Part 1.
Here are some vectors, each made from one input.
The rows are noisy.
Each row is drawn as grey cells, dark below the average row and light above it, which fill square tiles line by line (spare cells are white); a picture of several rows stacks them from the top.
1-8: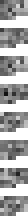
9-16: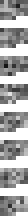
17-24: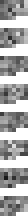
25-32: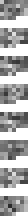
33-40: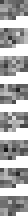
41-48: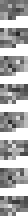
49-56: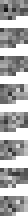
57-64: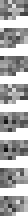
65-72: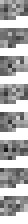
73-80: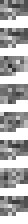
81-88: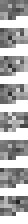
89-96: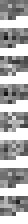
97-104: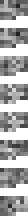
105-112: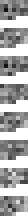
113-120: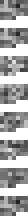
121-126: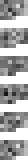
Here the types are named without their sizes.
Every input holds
a node of a tree.
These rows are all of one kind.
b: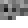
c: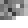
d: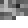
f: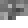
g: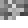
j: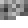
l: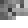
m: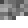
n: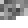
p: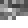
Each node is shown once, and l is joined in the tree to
c.
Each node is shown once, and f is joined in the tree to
b, m and n.
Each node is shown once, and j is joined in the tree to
b and g.
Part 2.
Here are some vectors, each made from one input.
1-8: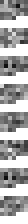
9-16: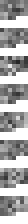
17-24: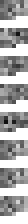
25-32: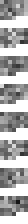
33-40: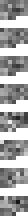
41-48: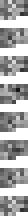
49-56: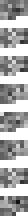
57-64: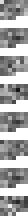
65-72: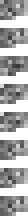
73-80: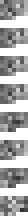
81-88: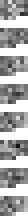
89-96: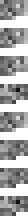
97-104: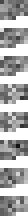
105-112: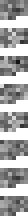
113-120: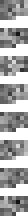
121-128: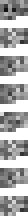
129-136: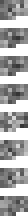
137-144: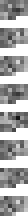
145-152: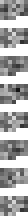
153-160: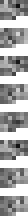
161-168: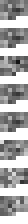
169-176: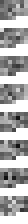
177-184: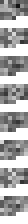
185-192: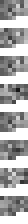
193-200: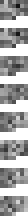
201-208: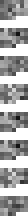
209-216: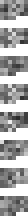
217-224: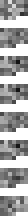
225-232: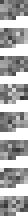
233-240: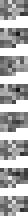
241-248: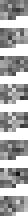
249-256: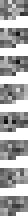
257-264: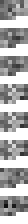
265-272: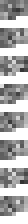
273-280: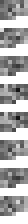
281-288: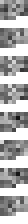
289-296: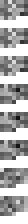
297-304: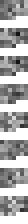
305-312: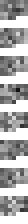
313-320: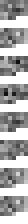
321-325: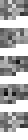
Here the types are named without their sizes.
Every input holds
a node of a tree.
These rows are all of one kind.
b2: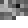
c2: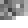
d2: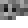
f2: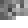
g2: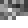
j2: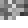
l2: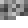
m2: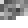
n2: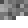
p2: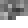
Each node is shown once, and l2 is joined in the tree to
d2 and j2.
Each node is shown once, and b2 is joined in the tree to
g2 and n2.
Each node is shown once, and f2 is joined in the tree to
c2.
